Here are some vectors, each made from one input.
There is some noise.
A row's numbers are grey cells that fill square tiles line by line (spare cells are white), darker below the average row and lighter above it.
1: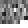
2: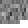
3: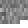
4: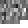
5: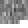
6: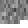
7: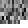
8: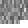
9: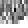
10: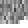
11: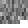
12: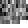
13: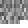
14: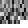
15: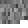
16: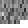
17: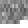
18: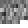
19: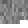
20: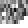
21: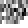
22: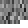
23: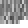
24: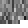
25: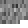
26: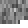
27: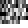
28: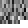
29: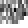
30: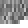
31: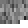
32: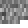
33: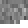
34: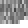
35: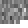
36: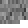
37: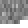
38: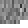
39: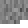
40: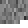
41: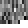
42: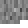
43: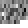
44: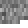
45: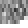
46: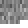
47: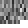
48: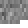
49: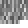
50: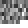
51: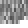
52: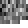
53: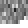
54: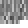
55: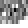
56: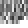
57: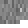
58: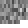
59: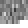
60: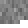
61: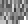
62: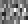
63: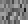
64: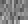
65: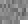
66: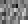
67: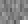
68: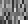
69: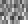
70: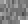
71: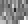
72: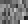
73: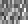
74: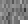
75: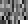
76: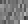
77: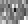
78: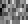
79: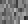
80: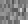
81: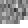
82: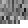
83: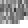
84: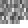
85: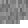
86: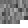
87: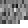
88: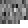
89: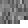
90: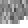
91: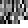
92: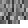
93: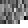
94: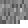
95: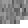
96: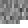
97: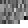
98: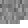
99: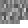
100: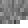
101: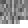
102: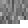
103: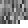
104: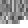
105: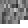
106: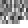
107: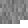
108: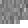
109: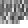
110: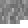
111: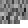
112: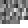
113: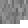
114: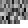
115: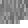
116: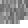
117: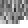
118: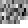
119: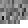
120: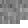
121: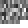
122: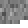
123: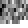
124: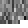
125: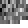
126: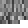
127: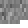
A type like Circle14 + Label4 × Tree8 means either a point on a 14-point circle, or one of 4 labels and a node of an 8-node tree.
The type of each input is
Label9 × Label9 + Unit.
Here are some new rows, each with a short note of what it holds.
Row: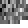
a fixed value
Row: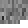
two labels (each one of 9)
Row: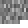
two labels (each one of 9)
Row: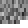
two labels (each one of 9)
